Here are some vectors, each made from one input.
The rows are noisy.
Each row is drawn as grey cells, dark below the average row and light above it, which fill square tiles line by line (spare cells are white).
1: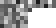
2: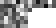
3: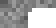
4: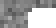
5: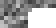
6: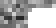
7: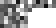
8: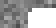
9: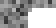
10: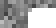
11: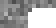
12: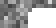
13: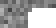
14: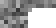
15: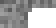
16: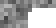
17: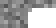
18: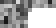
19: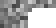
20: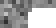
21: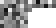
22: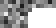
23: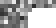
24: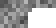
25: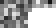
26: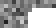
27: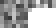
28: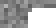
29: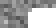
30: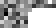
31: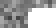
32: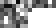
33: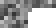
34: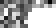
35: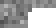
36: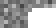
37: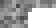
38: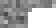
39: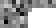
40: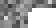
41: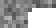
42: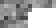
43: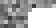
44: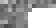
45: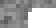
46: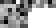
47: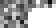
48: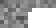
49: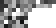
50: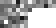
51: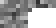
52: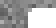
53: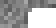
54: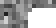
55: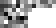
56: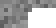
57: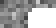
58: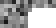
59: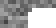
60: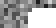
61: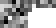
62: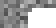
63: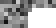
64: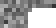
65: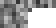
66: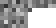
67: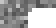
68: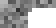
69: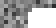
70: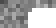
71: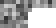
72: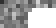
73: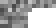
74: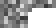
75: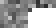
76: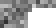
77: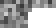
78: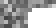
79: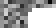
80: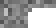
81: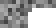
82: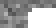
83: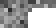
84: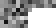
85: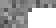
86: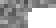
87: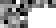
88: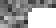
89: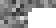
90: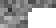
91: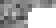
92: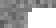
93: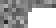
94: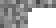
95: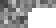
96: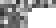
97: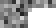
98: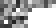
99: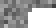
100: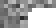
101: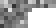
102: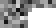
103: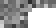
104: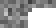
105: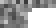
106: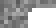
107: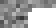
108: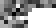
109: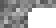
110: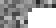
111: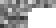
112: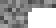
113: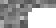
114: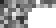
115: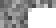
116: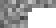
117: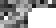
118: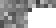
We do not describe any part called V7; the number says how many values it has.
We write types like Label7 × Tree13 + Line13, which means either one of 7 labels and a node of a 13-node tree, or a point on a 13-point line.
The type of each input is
(Bool × Bool × Bool + Label8) × V7.
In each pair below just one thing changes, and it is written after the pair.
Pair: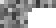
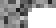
the value of V7
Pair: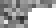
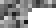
the value of V7
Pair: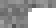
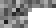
the label
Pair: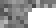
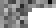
the value of V7
